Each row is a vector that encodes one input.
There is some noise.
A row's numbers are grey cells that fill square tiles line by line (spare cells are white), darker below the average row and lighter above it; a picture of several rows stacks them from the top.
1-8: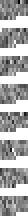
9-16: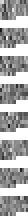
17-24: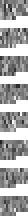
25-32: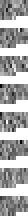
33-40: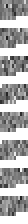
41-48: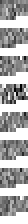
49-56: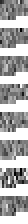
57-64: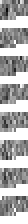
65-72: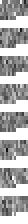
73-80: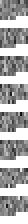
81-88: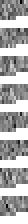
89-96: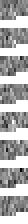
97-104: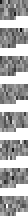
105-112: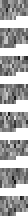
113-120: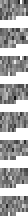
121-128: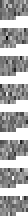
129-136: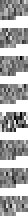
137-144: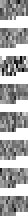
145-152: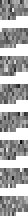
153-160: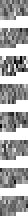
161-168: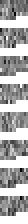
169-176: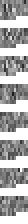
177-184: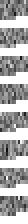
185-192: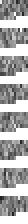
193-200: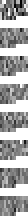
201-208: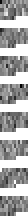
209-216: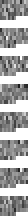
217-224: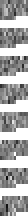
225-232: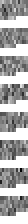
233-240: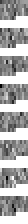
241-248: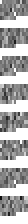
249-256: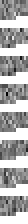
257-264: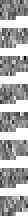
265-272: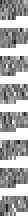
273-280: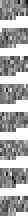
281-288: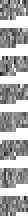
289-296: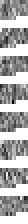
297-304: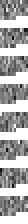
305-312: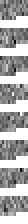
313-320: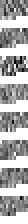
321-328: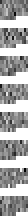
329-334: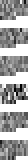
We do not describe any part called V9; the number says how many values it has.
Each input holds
a list of up to two items, each one of 7 labels and a value of V9.
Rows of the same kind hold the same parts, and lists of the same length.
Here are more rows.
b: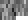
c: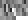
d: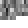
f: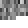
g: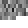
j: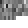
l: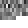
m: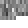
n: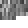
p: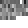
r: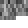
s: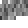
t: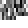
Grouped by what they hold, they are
b, j, n, r
c, d, f, g, l, m, p, s
t

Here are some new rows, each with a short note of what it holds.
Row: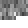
a list of two items
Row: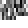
the empty list
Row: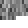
a list of one item
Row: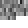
a list of one item
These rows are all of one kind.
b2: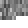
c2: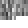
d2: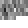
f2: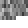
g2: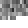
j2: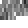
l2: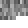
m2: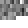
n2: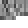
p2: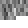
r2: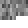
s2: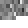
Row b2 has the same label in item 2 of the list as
c2, d2, m2 and s2.
